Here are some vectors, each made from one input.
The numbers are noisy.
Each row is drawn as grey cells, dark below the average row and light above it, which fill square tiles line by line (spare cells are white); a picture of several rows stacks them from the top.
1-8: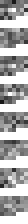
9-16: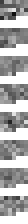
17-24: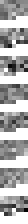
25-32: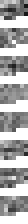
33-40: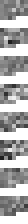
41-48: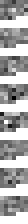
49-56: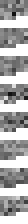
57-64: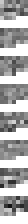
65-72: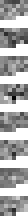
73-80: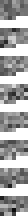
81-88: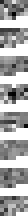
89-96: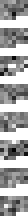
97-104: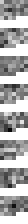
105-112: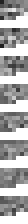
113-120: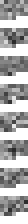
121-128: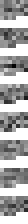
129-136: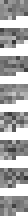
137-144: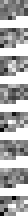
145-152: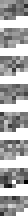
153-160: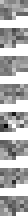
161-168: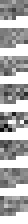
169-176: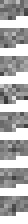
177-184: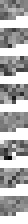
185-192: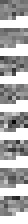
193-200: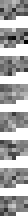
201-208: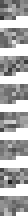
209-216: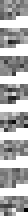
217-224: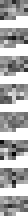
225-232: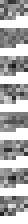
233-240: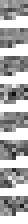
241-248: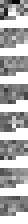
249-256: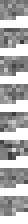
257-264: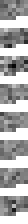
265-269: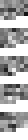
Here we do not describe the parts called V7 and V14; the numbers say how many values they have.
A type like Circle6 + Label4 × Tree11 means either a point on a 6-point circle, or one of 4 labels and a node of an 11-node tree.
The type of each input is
Label11 × (Tree10 × V7 + V14).
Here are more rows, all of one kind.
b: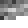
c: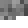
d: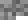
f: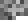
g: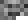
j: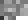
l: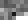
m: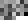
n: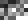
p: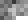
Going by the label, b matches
f, m and p.
